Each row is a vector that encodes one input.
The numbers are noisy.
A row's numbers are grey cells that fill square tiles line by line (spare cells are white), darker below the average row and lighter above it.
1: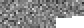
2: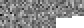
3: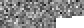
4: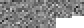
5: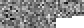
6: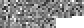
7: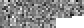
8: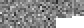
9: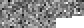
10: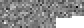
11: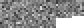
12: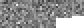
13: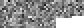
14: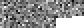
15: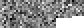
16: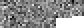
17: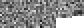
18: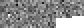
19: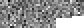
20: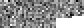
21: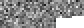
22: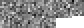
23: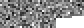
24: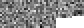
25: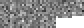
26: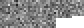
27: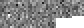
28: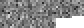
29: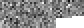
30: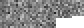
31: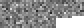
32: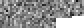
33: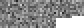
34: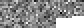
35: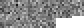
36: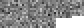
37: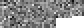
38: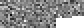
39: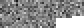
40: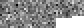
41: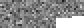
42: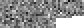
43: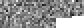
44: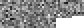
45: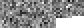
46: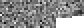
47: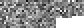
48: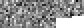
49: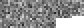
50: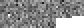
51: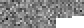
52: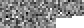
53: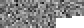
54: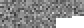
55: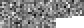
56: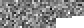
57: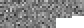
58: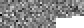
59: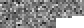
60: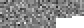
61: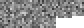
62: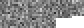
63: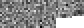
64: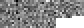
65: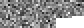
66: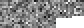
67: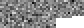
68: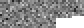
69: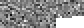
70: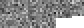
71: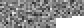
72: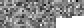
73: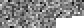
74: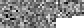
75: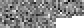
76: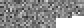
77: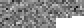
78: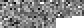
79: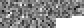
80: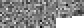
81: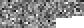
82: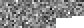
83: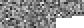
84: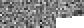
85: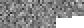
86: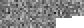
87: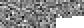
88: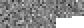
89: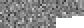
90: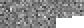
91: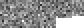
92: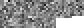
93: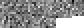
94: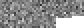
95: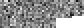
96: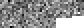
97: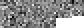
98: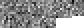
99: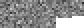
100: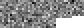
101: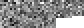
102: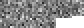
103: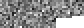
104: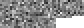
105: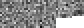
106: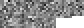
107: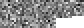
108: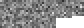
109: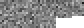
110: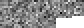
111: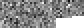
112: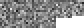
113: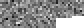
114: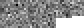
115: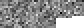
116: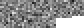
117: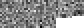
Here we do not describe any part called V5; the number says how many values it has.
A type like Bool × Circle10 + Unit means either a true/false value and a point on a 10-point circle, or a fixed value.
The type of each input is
Bool × Bool × Bool × Bool + List2(Circle6 × V5).
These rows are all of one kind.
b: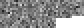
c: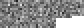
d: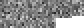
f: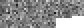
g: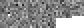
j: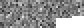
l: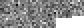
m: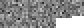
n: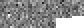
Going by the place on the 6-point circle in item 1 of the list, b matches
g and l.
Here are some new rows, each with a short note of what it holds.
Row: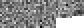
the empty list
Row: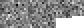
a list of one item
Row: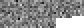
a list of one item
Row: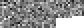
four true/false values
